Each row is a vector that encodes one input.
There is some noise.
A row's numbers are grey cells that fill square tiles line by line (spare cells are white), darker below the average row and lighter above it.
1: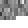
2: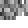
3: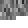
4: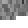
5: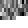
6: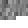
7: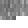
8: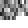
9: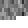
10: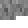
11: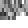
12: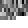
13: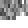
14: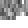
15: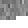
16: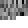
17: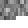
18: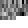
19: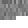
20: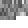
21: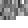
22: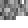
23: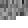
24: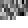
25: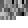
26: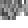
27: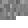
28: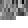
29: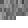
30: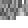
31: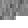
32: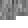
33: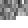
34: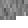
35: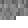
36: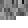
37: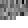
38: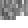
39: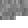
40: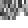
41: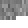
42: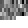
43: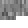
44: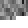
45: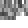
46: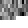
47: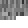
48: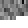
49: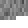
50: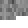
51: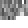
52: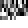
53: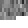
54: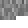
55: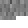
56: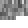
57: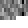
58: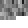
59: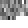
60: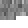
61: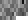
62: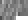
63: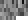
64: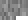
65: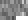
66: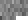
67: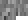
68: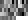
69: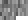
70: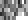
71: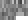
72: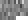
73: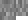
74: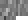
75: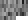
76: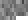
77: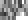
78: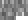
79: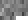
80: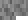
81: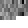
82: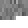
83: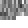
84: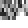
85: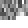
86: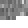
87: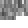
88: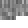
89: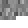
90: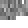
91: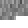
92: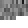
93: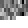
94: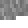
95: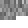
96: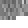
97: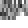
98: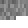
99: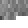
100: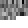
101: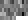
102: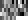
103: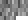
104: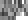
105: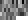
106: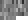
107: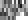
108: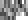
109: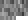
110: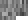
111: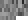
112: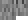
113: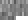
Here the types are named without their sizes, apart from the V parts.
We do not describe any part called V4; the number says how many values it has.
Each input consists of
a point on a circle and a true/false value, together with a list of values of V4.
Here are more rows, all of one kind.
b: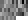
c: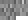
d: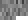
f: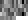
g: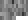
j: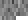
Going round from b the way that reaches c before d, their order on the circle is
b, c, j, g, f, d.
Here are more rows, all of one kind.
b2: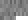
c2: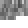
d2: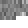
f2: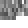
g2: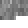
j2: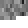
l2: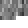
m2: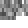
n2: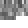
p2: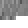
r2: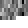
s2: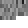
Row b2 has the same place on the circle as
m2 and s2.
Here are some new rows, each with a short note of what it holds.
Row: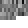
a point on a circle and a true/false value, together with a list of one item
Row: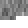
a point on a circle and a true/false value, together with a list of two items
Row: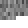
a point on a circle and a true/false value, together with the empty list
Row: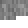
a point on a circle and a true/false value, together with a list of one item
